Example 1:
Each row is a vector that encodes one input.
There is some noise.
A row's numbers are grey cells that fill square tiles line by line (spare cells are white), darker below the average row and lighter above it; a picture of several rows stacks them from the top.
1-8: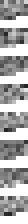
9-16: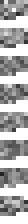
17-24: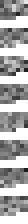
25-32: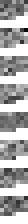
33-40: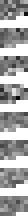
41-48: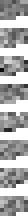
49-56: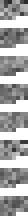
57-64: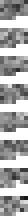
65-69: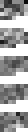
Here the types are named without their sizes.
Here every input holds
a point on a line.
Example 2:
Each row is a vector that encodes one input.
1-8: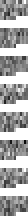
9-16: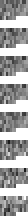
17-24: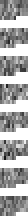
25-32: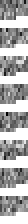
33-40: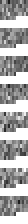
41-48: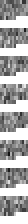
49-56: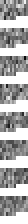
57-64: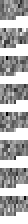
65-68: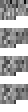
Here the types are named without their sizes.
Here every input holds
a point on a line.
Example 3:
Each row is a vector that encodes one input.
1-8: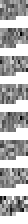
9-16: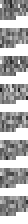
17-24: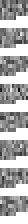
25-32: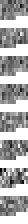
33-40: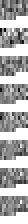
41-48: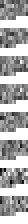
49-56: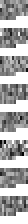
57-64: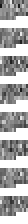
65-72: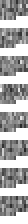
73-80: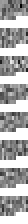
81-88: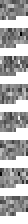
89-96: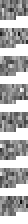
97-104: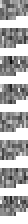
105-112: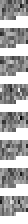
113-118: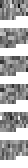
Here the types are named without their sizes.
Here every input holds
either a fixed value, or three true/false values.
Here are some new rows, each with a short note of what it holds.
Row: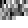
a fixed value
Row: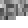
three true/false values
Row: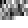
a fixed value
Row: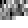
a fixed value
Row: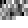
a fixed value
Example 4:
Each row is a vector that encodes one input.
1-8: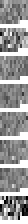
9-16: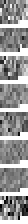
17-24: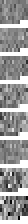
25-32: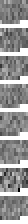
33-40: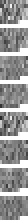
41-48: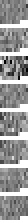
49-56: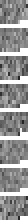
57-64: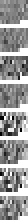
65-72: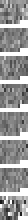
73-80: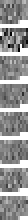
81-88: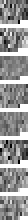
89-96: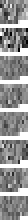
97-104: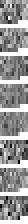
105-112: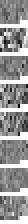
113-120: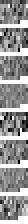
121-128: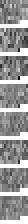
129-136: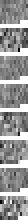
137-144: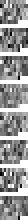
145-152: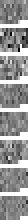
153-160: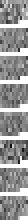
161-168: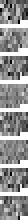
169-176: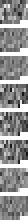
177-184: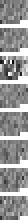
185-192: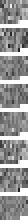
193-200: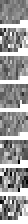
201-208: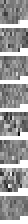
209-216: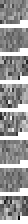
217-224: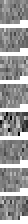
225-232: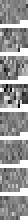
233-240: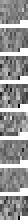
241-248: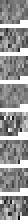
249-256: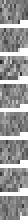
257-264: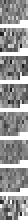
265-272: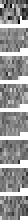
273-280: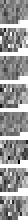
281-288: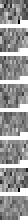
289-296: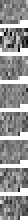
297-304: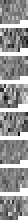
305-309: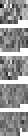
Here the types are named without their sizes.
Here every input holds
either a fixed value, or a node of a tree.
